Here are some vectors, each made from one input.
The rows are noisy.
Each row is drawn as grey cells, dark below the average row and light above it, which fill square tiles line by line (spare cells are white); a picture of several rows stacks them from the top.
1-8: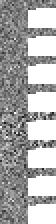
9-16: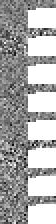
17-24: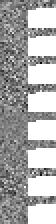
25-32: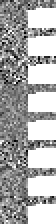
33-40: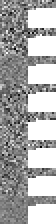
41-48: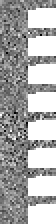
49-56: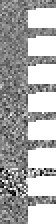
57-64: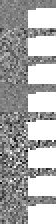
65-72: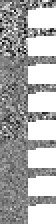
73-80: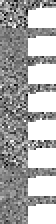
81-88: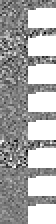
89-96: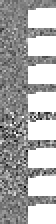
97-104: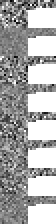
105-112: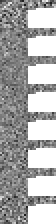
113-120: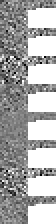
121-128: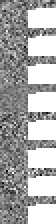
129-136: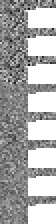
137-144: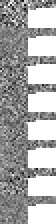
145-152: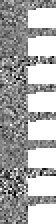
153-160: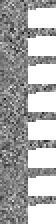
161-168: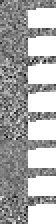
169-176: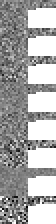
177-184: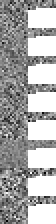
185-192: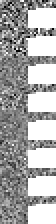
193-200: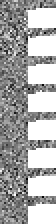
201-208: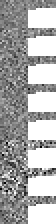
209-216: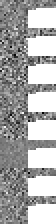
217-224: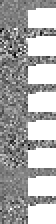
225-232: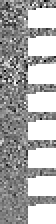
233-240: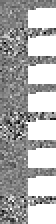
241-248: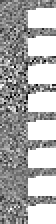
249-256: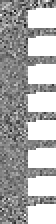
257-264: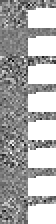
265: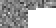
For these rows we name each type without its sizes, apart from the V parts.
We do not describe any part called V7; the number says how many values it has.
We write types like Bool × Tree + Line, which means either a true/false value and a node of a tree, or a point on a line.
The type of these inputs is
List(Line × V7).
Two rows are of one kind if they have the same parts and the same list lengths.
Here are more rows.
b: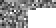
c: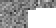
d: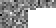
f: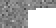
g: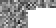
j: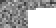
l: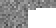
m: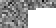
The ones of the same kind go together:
b, d, j, l, m
c
f
g

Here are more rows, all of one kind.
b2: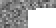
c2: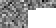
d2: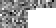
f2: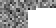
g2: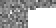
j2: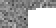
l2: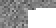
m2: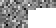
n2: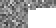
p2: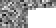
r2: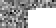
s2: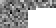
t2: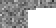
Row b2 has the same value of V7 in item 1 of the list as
f2, j2 and r2.
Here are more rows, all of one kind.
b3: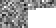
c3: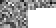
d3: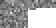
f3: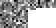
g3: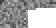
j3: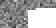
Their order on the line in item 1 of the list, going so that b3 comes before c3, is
f3, j3, b3, d3, g3, c3.
